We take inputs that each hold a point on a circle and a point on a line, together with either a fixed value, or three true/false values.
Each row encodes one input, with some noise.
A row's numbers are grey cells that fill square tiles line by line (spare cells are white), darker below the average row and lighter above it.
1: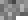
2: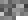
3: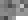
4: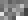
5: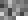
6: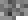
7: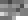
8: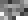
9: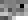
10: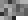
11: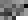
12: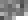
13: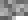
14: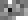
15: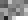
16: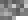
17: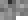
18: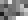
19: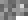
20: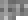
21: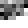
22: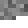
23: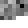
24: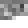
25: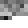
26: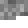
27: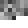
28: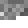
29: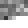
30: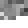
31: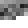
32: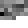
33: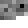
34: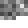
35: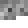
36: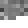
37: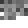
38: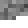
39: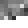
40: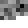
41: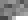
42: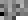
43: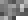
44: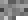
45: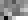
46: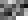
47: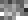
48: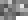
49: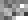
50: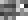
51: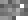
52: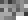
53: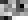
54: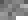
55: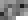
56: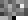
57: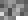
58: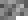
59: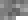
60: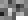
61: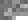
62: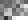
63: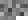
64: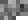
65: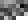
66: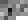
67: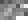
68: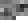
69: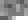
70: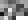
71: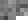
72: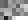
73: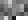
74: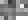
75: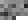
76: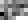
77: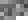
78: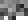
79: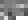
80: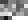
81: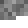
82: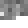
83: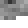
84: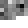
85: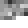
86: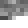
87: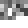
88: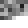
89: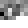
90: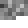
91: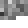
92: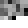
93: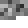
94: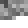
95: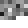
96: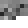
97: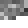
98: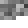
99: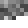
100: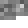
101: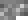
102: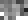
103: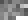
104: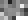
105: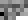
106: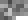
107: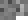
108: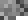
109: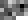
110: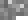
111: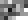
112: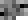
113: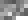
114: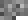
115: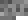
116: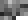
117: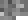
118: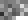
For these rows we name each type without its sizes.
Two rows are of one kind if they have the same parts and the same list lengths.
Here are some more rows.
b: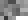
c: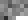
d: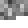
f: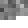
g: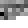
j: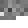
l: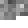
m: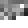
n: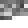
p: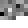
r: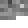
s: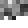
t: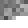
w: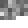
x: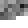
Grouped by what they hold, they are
b, c, d, f, j, l, m, n, r, s, x
g, p, t, w

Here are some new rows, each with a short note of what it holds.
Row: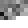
a point on a circle and a point on a line
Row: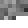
a point on a circle, a point on a line and three true/false values
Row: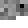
a point on a circle, a point on a line and three true/false values
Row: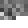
a point on a circle, a point on a line and three true/false values
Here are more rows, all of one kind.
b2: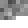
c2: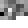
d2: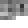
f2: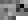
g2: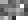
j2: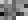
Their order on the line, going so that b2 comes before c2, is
d2, b2, g2, j2, f2, c2.
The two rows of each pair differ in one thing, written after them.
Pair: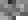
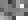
one of the three true/false values
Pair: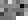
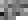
the place on the circle
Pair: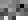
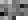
the place on the circle
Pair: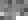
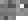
one of the three true/false values
